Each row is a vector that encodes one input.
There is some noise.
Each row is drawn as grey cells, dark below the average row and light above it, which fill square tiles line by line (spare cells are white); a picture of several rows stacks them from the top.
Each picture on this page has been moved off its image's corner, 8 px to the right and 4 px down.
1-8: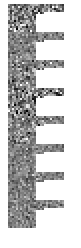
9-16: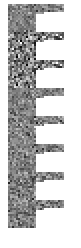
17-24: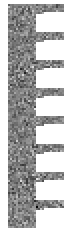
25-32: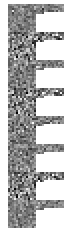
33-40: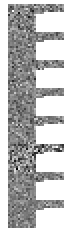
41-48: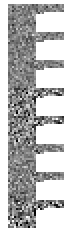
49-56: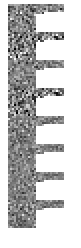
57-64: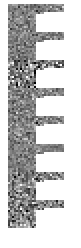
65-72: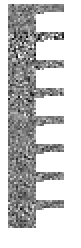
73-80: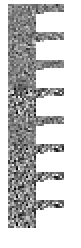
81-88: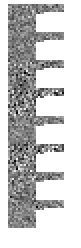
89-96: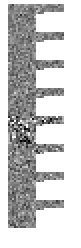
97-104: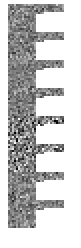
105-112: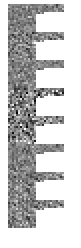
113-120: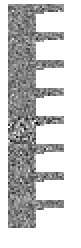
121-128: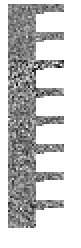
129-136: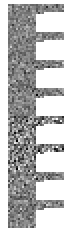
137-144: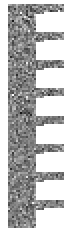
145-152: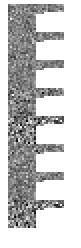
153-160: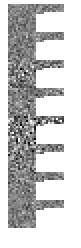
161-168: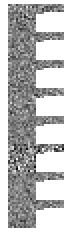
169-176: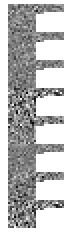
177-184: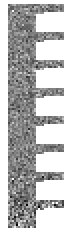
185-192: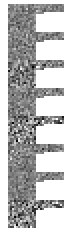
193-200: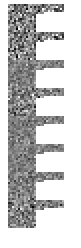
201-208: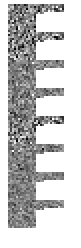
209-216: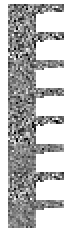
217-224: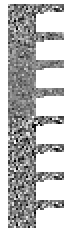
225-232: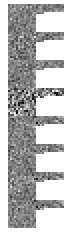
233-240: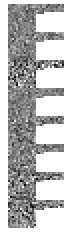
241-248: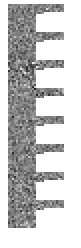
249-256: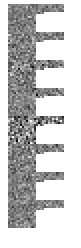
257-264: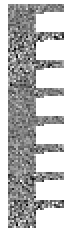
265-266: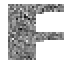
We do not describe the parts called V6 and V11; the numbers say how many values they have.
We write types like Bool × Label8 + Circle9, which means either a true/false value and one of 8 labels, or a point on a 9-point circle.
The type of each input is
Bool × Line5 + (Line9 + V11) × V6.
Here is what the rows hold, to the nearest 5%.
About 20% of them hold a point on a 5-point line and a true/false value. The rest hold a value of V6, together with either a point on a 9-point line, or a value of V11.
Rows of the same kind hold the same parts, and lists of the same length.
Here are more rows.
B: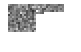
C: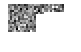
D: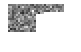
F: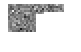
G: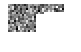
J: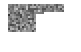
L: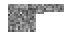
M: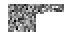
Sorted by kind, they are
B, D, J, L
C, G, M
F

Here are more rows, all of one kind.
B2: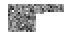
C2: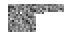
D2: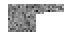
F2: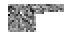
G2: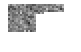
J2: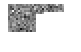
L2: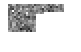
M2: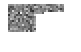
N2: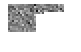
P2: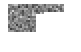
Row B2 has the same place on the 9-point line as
D2, L2 and M2.
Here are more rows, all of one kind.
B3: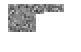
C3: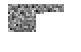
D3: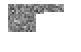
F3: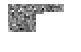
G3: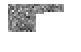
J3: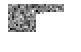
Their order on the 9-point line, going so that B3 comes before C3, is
D3, B3, C3, F3, J3, G3.
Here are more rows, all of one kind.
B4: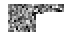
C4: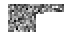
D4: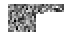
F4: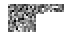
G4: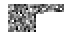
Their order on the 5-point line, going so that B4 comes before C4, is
B4, C4, F4, D4, G4.
